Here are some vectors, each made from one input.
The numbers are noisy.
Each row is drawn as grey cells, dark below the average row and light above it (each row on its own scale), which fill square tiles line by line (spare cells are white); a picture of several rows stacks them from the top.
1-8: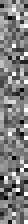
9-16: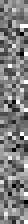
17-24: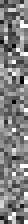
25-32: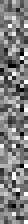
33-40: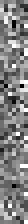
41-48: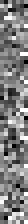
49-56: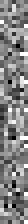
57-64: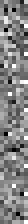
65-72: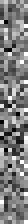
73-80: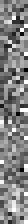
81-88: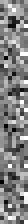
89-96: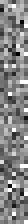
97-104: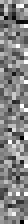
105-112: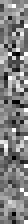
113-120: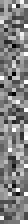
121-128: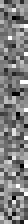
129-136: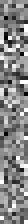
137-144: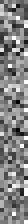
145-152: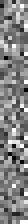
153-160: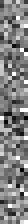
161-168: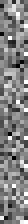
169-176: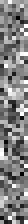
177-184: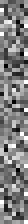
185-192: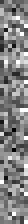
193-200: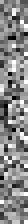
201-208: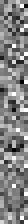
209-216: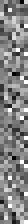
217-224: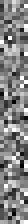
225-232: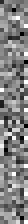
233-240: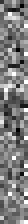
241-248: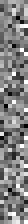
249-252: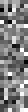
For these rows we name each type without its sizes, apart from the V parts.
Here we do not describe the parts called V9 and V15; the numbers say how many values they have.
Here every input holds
a value of V15, together with either a point on a circle and a true/false value, or a value of V9.
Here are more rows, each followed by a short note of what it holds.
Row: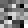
a value of V9 and a value of V15
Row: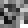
a point on a circle, a true/false value and a value of V15
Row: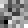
a value of V9 and a value of V15
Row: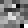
a value of V9 and a value of V15
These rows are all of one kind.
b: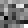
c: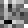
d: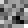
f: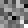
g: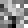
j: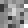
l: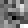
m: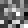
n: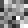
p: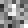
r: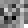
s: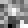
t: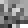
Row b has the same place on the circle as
d, f and r.
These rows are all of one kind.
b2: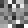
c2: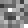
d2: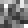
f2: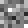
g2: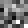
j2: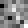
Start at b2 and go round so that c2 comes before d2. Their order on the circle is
b2, j2, c2, f2, g2, d2.
